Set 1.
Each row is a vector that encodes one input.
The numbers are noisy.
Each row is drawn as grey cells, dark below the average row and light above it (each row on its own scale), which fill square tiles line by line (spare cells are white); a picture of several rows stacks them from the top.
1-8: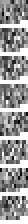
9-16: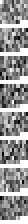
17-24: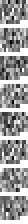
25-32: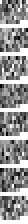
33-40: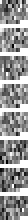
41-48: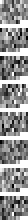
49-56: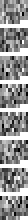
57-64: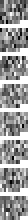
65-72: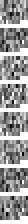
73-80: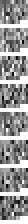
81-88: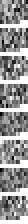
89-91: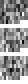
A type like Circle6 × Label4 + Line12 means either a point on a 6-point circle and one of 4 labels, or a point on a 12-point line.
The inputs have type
Bool × Bool × Bool × Bool.
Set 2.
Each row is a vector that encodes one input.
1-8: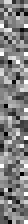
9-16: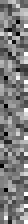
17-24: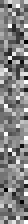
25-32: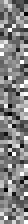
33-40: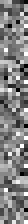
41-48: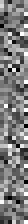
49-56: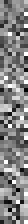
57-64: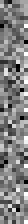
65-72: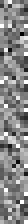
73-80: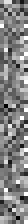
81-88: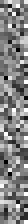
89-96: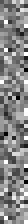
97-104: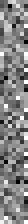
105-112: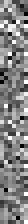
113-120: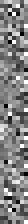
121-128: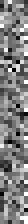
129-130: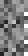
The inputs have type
Bool × Bool × Bool × Bool.
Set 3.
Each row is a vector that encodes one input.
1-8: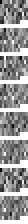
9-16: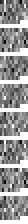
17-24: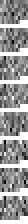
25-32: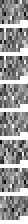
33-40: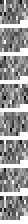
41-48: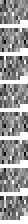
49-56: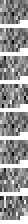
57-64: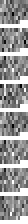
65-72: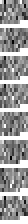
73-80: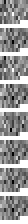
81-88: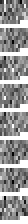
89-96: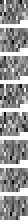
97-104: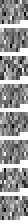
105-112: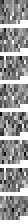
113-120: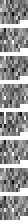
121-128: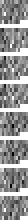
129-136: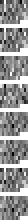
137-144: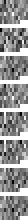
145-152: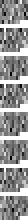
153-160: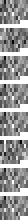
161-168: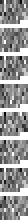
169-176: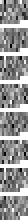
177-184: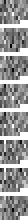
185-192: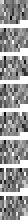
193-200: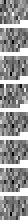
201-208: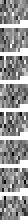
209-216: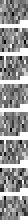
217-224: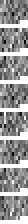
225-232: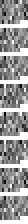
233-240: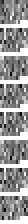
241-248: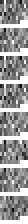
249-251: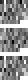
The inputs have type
Bool × Bool × Bool + Unit.
